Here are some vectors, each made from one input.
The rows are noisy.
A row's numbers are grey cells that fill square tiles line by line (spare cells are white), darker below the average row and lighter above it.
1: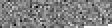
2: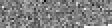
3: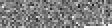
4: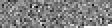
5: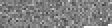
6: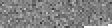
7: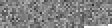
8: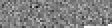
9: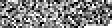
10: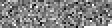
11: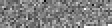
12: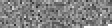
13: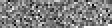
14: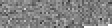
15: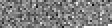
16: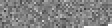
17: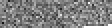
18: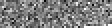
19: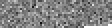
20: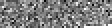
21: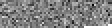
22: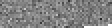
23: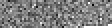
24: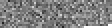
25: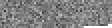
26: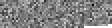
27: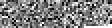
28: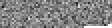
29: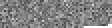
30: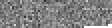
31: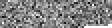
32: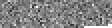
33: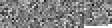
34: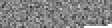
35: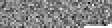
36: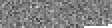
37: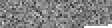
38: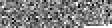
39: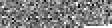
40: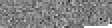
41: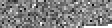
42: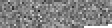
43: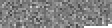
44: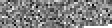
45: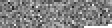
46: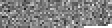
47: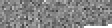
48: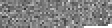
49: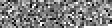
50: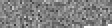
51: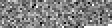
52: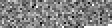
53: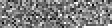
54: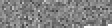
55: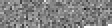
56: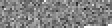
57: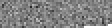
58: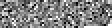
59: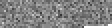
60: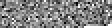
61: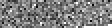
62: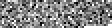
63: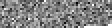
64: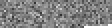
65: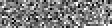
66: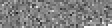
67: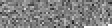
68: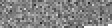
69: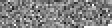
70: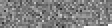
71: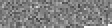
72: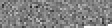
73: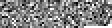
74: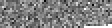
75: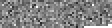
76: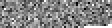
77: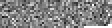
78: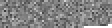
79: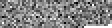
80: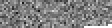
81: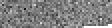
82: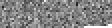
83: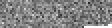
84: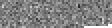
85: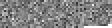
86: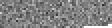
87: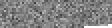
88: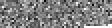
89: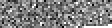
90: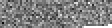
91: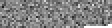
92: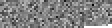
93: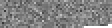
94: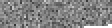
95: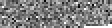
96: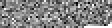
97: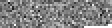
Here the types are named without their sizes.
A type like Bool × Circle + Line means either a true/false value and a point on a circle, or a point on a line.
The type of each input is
Bool × Bool × Bool.
